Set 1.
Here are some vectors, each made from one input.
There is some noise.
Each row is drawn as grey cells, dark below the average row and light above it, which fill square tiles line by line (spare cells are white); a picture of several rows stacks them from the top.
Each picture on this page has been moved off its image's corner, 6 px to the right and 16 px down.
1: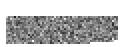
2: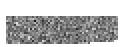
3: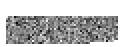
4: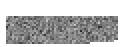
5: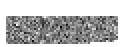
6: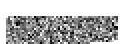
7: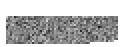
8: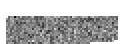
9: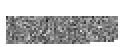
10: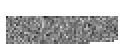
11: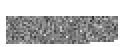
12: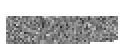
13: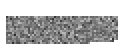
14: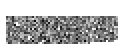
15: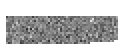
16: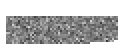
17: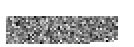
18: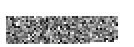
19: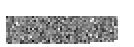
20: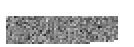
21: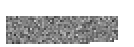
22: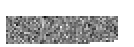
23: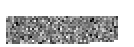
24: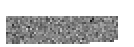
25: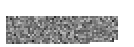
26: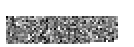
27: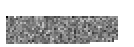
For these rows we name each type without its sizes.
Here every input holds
three true/false values.
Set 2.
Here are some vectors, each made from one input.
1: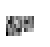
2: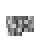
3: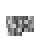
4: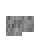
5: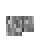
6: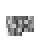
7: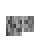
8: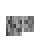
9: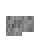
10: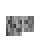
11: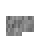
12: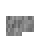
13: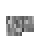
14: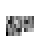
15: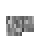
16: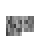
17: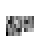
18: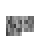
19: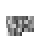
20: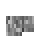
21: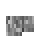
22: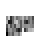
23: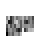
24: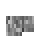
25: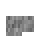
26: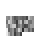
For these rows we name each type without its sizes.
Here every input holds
a point on a line.
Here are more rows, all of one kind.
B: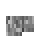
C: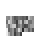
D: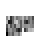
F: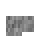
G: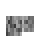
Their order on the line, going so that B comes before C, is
D, G, F, B, C.
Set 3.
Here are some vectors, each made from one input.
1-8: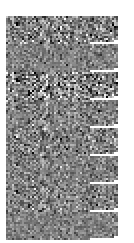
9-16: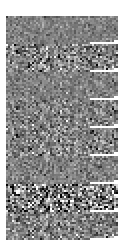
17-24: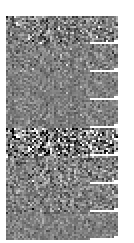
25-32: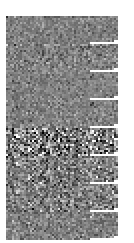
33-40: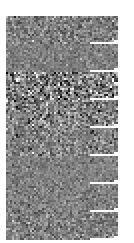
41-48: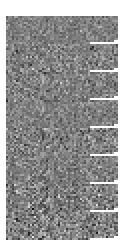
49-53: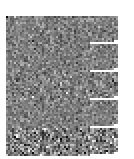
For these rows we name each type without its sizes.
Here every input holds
three true/false values.
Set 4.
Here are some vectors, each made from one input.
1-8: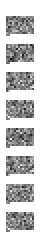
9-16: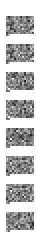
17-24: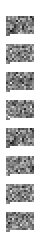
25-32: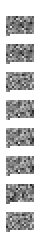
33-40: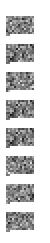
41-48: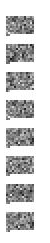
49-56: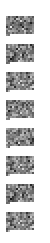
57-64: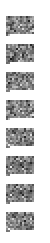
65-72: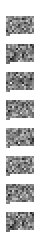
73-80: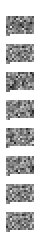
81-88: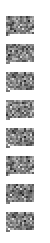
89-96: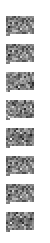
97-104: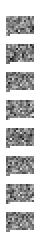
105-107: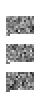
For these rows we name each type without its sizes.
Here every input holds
a label.
